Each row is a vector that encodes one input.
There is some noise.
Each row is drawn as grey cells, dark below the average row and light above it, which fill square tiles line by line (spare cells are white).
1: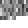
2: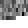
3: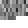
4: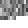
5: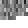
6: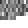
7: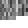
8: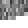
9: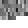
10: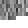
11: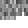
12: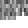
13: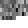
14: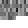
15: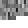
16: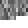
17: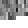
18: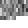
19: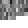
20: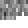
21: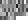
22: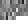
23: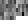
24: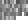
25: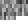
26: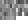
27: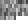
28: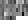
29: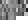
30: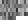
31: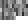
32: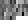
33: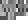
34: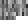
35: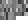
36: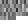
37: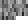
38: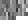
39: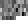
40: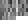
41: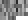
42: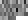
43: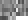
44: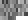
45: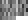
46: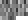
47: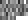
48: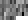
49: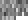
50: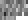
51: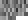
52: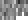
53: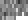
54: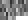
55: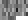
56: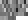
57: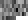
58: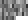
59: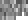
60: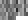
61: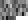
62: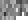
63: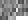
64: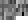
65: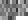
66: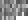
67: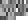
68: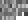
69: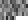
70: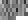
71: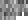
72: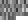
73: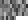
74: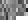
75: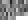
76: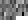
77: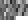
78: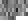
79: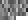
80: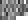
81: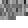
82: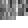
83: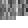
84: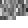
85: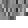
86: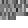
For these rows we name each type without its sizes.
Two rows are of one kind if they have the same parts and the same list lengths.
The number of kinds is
2.
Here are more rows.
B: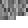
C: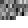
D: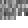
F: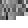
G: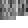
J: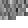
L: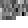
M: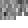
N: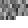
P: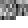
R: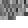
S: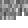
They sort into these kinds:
B, C, F, G, L, N, P
D, J, M, R, S

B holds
a point on a circle and a true/false value.
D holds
a label and a true/false value.
